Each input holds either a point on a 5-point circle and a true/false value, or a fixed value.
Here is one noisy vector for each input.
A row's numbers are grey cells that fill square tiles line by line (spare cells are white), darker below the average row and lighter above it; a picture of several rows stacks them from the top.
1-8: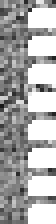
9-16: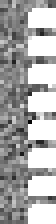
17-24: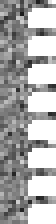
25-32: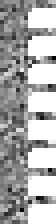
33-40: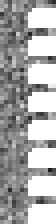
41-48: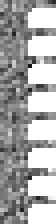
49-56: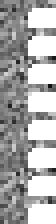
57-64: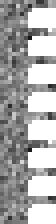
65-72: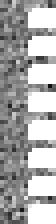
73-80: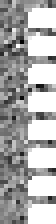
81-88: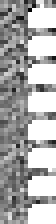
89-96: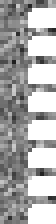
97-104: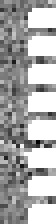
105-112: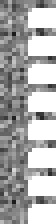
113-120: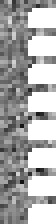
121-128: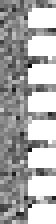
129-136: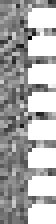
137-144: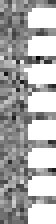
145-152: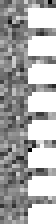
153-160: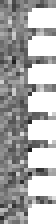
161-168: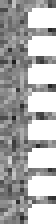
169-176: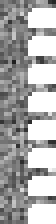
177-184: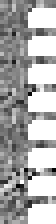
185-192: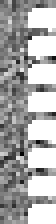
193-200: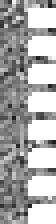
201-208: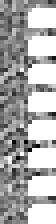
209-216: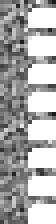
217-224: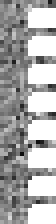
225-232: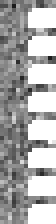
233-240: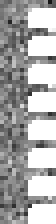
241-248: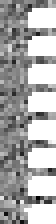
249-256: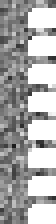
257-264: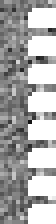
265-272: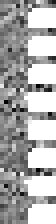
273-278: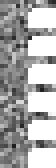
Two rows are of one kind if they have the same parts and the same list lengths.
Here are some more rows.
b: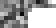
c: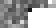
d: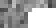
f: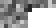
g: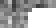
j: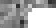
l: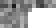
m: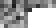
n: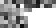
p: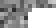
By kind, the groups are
b, c, d, f, g, j, l, m, p
n

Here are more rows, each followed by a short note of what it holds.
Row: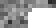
a point on a 5-point circle and a true/false value
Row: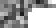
a point on a 5-point circle and a true/false value
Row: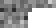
a point on a 5-point circle and a true/false value
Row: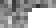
a point on a 5-point circle and a true/false value
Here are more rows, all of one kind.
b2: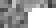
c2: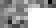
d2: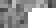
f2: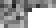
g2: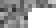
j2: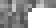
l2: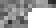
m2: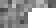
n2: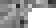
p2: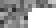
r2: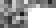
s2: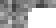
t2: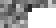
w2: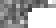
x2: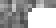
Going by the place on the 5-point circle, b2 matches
d2, g2, m2 and p2.
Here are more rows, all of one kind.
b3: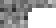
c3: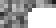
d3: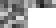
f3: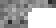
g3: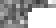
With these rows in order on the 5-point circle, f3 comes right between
c3 and d3.
